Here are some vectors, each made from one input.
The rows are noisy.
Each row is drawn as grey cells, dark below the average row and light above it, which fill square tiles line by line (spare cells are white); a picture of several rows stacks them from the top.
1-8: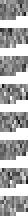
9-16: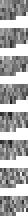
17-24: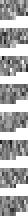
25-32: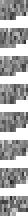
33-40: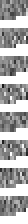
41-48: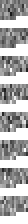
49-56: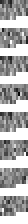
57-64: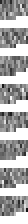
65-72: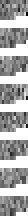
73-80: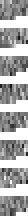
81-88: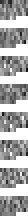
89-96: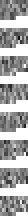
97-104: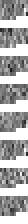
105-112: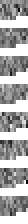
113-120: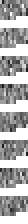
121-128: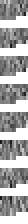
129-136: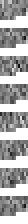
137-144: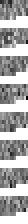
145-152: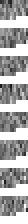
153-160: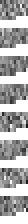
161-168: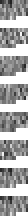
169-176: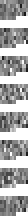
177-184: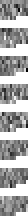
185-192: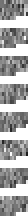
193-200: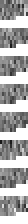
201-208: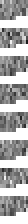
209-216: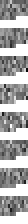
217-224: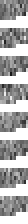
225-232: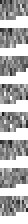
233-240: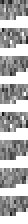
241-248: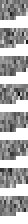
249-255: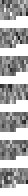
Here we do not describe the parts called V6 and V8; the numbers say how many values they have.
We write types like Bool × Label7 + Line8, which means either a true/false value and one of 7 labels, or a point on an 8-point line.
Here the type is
Line9 + (Tree10 + V8) × V6.
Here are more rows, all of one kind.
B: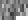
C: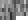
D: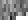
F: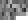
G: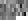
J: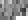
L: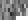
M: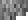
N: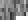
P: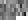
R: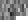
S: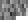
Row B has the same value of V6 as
L, R and S.
